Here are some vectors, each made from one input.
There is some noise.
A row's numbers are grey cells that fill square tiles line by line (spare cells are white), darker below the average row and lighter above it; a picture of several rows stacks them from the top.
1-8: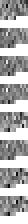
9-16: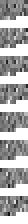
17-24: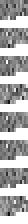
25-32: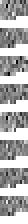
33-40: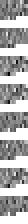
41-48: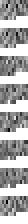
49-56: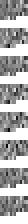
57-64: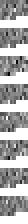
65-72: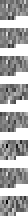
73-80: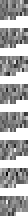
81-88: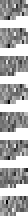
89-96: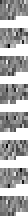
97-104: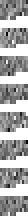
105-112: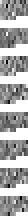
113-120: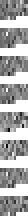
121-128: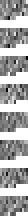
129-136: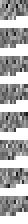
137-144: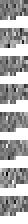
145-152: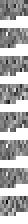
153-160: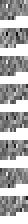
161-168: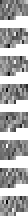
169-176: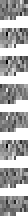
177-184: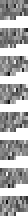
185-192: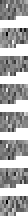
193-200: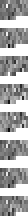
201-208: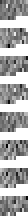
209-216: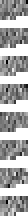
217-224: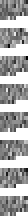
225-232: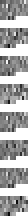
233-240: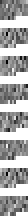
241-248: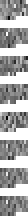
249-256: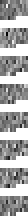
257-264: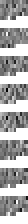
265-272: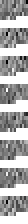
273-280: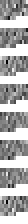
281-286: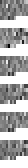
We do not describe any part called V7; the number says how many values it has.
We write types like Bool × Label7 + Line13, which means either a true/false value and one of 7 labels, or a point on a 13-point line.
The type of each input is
Bool × ((Label8 + Tree8) × V7 + Tree11).
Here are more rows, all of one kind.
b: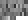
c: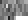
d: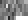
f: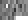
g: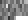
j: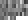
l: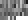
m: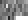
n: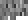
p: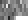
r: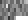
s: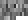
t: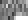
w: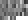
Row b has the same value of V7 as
c, d, m and s.
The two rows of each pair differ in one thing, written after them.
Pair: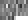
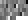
the true/false value
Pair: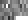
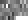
the label
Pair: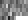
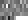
the value of V7
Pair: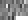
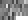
the value of V7
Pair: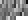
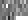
the true/false value
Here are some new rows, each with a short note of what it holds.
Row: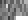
a node of an 8-node tree, a true/false value and a value of V7
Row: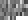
a node of an 8-node tree, a true/false value and a value of V7
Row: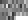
one of 8 labels, a true/false value and a value of V7
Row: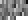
one of 8 labels, a true/false value and a value of V7
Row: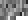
one of 8 labels, a true/false value and a value of V7
